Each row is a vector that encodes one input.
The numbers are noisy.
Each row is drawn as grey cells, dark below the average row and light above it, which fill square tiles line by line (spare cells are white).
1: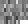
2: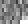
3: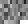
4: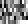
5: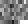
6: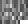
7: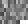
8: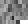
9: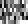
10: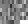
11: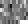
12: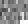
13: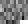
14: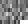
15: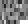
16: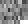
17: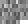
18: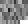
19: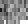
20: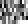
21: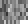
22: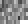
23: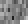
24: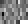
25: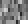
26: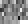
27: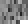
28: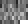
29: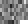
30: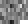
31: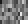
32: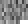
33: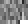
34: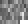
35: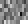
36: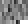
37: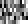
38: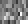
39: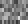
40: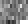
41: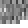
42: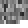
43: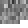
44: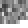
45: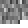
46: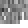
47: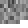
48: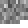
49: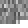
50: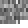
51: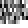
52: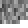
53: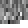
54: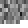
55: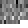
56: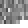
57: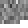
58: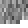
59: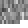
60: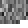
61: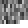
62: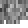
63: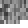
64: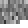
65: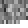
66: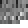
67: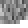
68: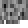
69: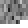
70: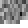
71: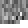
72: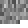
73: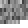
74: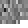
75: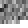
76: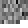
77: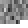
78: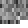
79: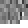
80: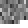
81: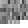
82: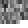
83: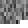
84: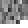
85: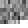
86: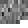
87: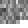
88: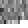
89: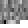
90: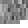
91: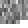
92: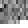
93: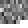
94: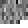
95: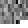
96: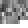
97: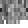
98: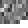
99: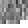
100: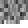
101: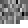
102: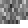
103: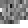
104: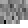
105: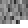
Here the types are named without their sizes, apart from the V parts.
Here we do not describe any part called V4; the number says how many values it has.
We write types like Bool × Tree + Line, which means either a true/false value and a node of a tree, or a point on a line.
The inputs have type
Bool × Circle × Label × V4 + Unit.
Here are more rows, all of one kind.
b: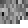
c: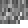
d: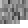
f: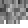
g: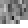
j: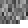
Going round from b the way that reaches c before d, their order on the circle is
b, c, j, f, d, g.
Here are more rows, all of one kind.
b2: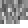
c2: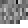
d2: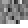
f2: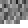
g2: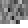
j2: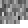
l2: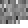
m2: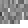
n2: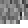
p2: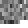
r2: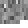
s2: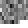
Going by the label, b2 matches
l2 and r2.
